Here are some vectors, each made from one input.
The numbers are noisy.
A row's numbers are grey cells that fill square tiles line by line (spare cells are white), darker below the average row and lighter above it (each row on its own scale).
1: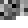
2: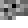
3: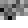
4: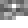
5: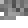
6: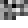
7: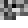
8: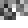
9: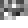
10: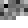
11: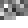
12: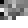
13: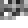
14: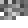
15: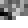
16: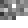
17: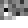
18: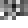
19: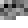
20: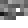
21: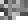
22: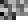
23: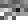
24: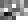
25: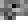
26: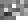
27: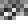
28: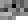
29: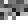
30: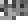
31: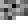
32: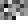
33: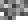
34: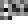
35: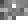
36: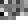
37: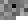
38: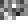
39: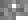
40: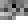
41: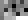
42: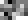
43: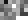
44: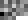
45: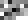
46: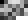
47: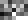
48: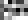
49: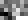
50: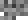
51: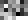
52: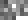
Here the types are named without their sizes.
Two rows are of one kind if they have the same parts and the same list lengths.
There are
2 kinds of row.
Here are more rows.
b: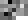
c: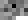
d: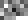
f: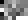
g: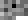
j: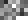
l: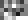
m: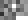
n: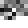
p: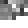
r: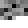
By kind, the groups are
b, c, d, g, r
f, j, l, m, n, p

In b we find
a point on a line and three true/false values.
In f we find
a point on a line.
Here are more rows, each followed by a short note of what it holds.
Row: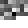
a point on a line
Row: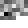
a point on a line and three true/false values
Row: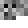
a point on a line and three true/false values
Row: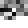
a point on a line
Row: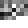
a point on a line and three true/false values
